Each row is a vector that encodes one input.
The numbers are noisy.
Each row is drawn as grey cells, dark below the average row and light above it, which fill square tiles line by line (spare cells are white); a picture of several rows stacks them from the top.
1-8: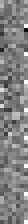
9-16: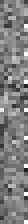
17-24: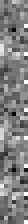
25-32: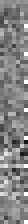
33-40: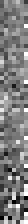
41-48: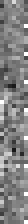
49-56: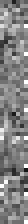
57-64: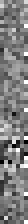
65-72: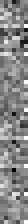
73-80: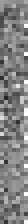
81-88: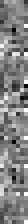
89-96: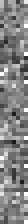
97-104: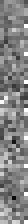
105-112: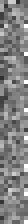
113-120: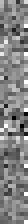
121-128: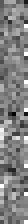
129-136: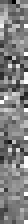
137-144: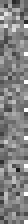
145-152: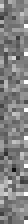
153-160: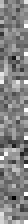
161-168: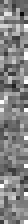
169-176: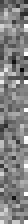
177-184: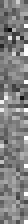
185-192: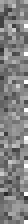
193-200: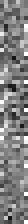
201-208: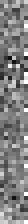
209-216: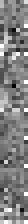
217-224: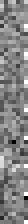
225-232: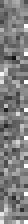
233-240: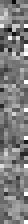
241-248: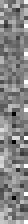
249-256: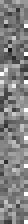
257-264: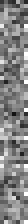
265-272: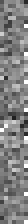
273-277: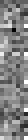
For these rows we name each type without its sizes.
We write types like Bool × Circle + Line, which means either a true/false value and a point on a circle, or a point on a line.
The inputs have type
Bool × Bool × Bool × Bool + Tree + Unit.
